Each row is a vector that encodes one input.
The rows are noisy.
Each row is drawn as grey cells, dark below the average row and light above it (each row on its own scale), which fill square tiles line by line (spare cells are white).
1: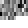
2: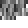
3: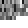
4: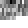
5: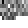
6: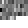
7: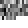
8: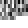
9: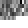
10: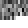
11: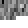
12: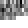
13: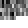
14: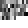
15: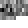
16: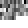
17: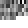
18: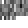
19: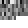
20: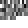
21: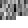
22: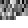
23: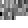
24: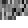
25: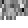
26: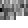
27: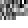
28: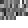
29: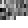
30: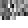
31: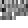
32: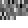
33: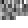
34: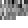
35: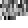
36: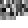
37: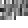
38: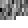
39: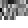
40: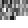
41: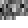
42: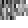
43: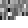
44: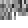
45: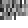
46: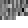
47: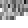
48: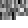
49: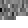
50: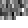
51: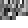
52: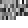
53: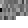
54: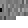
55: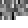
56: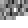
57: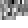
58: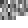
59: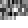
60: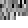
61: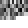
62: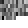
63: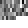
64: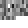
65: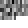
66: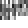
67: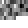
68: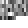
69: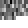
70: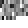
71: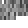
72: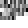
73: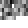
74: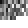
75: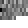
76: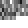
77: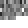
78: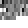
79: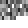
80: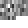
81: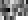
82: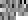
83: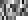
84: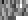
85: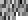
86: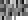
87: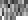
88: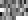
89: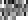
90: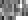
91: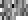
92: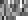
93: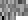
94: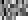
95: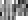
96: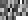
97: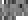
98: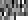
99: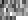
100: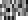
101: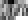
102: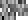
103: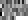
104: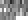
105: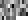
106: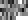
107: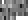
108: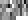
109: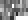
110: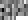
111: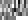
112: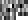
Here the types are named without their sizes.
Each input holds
a point on a circle and a label.
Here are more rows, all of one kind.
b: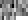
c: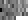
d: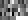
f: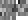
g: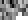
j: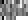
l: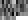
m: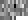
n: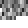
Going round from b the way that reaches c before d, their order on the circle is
b, c, l, d, f, j, m, n, g.
